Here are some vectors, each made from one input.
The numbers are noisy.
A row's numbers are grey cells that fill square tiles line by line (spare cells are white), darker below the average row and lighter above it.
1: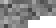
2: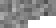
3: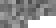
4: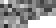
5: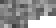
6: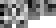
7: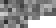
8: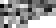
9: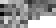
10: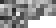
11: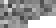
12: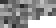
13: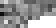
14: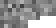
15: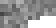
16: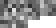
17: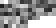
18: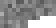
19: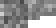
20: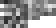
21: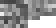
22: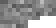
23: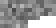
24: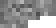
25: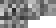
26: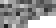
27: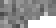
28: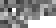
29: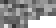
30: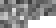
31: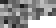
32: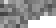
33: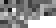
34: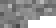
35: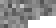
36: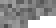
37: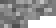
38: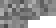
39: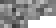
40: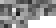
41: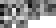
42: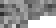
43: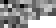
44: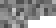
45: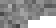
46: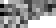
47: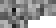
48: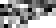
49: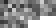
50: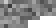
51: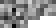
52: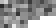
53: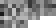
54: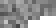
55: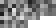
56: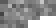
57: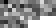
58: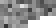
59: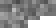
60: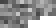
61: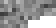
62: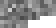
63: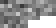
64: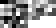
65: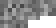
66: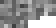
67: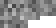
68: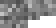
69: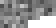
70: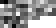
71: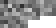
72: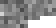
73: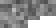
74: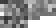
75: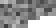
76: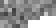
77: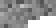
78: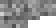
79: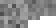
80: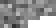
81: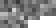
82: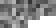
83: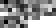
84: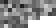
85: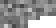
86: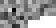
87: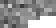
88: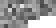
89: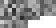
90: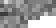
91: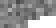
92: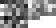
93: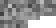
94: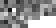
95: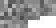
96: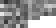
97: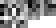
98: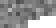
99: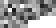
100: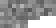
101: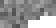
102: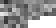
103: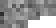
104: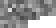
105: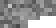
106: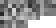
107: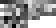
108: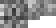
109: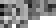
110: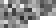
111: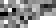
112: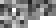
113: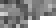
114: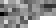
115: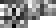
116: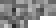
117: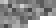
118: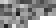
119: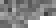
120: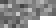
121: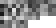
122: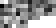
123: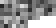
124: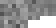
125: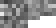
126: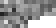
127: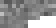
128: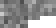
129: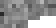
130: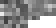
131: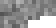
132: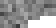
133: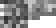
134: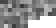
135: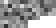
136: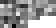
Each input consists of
either a point on a 9-point circle and a true/false value, or one of 11 labels.
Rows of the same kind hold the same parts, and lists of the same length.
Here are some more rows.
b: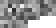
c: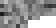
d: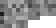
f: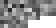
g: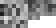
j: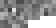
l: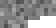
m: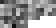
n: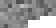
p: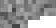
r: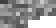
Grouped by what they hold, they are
b, j, l, n
c, d, f, g, m, p, r

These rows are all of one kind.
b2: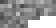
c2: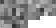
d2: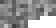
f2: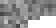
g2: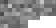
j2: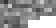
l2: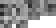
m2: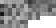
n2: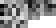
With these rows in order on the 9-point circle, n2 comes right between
f2 and j2.
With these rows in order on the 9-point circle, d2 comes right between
c2 and m2.
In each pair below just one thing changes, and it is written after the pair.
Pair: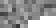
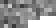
the true/false value
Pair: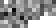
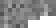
the true/false value
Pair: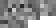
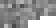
the place on the 9-point circle
